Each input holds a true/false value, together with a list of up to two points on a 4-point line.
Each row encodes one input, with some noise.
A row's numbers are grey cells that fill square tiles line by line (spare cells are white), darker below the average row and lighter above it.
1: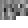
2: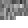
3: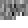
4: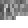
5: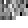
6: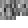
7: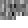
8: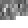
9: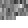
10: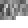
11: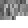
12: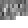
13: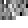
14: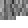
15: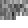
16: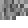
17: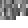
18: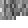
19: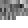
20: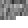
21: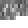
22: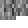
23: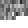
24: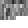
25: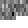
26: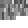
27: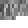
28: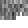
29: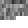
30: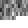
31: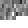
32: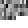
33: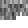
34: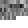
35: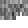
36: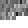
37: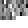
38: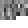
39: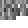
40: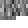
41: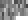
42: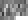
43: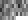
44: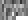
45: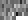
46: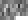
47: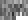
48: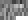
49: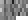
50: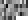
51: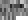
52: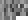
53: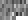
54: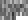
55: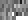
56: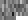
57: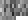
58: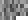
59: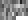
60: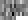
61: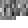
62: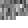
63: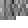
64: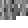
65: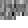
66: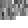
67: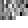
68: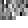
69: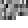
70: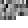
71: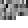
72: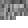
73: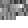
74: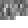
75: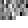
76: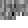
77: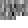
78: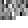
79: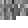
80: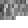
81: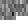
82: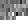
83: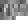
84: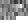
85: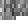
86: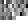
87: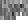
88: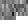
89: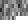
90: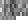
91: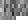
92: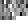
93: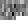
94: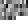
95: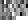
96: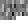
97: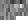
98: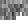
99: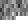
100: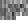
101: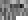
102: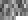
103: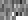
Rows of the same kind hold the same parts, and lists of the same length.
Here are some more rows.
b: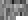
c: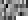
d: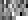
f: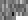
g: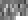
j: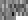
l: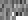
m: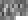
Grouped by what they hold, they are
b, l
c, d
f, g, j, m

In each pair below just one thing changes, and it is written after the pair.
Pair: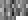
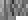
the place on the 4-point line in item 2 of the list
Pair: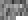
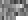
the place on the 4-point line in item 1 of the list
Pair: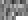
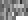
the place on the 4-point line in item 2 of the list
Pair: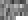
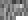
the place on the 4-point line in item 2 of the list
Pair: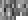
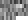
the true/false value
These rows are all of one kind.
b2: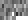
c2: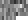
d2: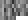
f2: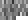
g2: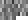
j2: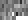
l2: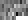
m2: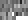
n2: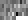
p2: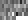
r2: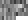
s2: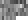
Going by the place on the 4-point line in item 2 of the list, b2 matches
f2 and g2.
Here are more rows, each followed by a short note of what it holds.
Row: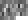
a true/false value, together with a list of one item
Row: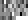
a true/false value, together with the empty list
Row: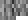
a true/false value, together with a list of two items
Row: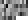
a true/false value, together with the empty list
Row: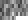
a true/false value, together with a list of one item
